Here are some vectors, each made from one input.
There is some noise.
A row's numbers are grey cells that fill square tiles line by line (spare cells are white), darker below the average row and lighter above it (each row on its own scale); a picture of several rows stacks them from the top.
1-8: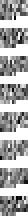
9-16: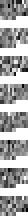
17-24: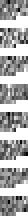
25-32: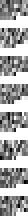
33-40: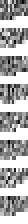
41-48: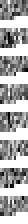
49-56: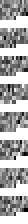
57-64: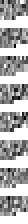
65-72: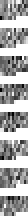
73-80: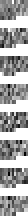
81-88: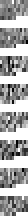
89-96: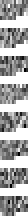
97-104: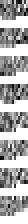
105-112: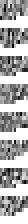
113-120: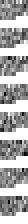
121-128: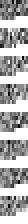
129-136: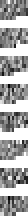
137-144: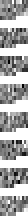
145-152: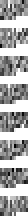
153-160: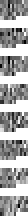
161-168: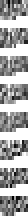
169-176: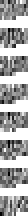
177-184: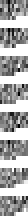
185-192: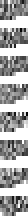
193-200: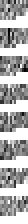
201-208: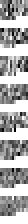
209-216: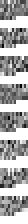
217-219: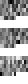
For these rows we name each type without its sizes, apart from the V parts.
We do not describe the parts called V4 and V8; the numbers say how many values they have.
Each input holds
a value of V4, together with either a point on a circle and a true/false value, or a value of V8.
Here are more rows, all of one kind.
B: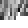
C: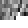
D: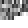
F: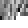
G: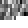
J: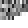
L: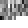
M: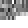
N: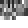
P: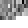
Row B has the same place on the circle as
J and P.
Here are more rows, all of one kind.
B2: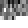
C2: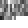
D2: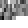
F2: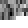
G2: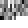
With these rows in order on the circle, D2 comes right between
F2 and G2.
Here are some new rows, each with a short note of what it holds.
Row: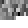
a value of V4 and a value of V8
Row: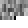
a value of V4 and a value of V8
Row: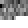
a point on a circle, a true/false value and a value of V4
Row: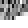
a point on a circle, a true/false value and a value of V4
